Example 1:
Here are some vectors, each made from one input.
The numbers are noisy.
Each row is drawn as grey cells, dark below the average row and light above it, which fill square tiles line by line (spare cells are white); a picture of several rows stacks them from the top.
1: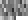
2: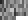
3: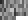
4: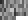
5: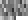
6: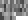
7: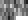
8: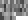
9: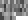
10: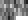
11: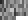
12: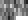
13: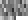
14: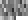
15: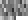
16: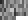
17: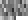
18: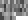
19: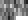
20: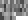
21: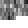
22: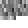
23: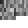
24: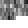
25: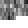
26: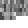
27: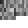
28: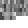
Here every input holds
one of 4 labels.
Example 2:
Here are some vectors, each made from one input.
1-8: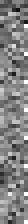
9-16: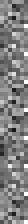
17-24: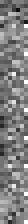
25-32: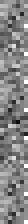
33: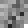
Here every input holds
a point on a 6-point circle.
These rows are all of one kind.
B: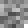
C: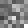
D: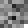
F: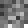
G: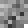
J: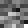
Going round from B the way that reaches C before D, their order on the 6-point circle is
B, C, F, J, D, G.
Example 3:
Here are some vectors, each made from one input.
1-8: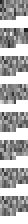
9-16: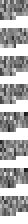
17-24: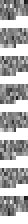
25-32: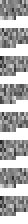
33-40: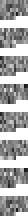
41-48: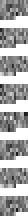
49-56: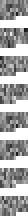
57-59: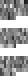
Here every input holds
one of 6 labels.
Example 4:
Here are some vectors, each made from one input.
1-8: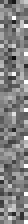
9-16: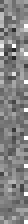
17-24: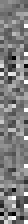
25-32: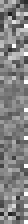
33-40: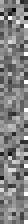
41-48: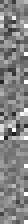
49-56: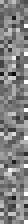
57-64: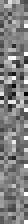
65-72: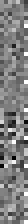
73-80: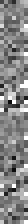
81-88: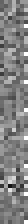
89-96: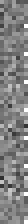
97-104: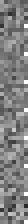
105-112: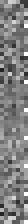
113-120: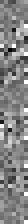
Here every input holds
a point on a 13-point line.
